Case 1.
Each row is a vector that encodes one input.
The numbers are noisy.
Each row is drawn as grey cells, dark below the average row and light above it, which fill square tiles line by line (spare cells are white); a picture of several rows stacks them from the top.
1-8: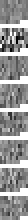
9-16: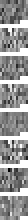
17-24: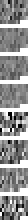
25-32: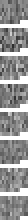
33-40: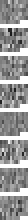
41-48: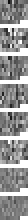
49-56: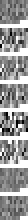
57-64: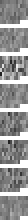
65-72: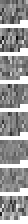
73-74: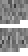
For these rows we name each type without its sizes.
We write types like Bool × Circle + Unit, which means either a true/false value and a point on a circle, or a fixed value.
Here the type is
Bool × Bool × Bool + Tree + Unit.
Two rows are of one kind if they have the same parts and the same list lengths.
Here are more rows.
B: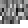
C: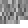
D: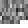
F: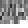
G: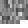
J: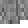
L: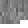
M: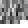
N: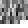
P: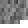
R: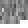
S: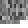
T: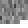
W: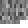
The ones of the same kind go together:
B, D, G, J, L, R, T
C, M, N
F, P, S, W

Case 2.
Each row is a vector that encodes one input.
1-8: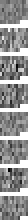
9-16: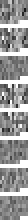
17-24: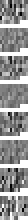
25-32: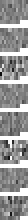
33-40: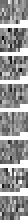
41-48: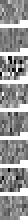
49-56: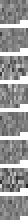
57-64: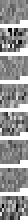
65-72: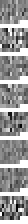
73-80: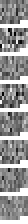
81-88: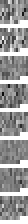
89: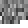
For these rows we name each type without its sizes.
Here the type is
(Bool × Bool × Bool + Unit) × Tree.
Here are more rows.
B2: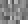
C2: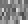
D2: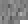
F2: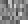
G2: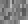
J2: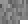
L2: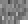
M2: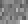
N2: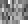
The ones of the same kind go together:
B2, C2, D2, F2, J2, M2, N2
G2, L2

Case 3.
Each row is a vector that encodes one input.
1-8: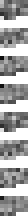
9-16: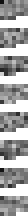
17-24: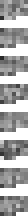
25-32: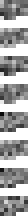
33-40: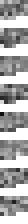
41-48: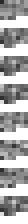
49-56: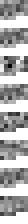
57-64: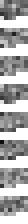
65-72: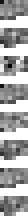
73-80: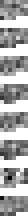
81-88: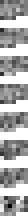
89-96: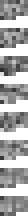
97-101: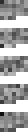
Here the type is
List2(Line7).
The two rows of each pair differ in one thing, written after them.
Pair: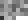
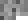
the place on the 7-point line in item 1 of the list
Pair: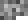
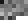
the place on the 7-point line in item 2 of the list
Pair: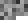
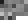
the place on the 7-point line in item 2 of the list
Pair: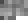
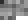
the place on the 7-point line in item 2 of the list
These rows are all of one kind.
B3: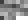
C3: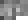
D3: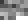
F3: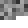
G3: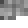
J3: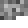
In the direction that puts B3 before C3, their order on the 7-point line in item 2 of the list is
D3, B3, G3, C3, J3, F3.
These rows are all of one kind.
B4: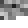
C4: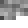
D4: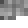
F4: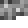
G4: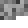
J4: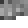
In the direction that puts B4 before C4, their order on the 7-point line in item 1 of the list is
B4, C4, D4, G4, J4, F4.
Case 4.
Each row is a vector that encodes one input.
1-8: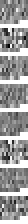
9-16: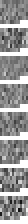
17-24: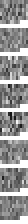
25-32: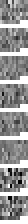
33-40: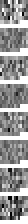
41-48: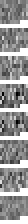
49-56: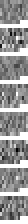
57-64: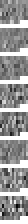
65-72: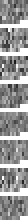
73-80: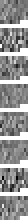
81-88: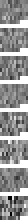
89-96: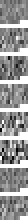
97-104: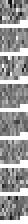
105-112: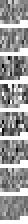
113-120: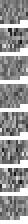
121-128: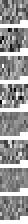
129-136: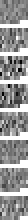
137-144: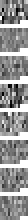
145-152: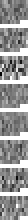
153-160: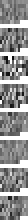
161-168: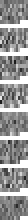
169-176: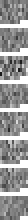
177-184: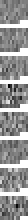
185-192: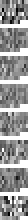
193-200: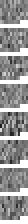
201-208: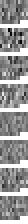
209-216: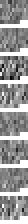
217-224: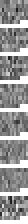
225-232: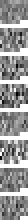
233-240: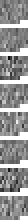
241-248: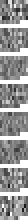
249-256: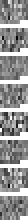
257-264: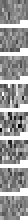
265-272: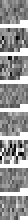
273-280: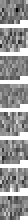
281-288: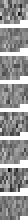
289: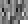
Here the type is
Line9 + Tree11.
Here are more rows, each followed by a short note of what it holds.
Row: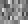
a node of an 11-node tree
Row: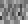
a point on a 9-point line
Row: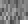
a node of an 11-node tree
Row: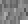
a node of an 11-node tree
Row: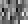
a point on a 9-point line
